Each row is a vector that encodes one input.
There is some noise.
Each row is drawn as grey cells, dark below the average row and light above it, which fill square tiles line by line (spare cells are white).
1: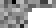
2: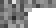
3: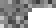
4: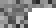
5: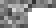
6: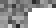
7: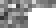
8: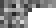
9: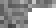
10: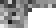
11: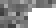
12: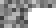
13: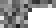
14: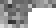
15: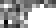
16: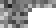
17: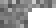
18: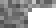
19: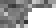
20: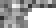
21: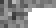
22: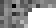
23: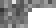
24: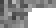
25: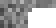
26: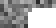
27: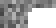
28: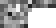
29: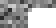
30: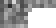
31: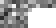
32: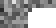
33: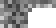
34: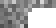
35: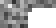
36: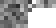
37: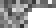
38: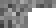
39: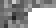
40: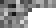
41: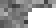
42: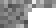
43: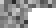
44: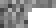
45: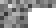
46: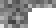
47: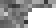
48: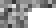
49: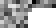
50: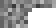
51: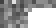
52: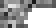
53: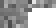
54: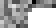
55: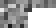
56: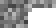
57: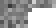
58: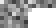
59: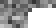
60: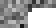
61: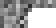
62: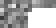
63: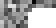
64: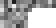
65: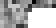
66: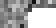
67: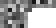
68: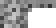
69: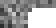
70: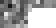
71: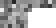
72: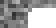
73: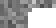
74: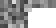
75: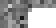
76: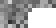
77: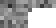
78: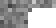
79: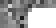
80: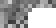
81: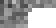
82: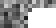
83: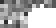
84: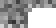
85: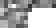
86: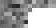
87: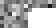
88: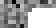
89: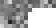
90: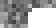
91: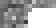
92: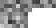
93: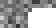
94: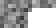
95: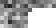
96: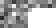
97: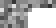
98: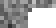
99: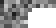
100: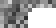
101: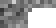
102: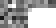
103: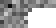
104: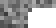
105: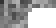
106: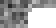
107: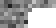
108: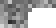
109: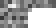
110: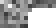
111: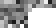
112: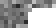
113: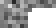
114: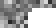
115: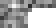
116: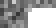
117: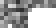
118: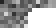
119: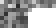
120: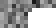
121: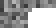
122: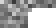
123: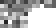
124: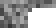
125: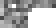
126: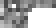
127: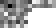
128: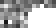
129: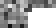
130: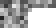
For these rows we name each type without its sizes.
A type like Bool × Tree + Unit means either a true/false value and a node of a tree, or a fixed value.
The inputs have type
List(Bool × Label + Line).
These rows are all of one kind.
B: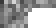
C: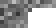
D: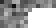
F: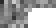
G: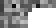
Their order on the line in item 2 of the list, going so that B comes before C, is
G, D, F, B, C.
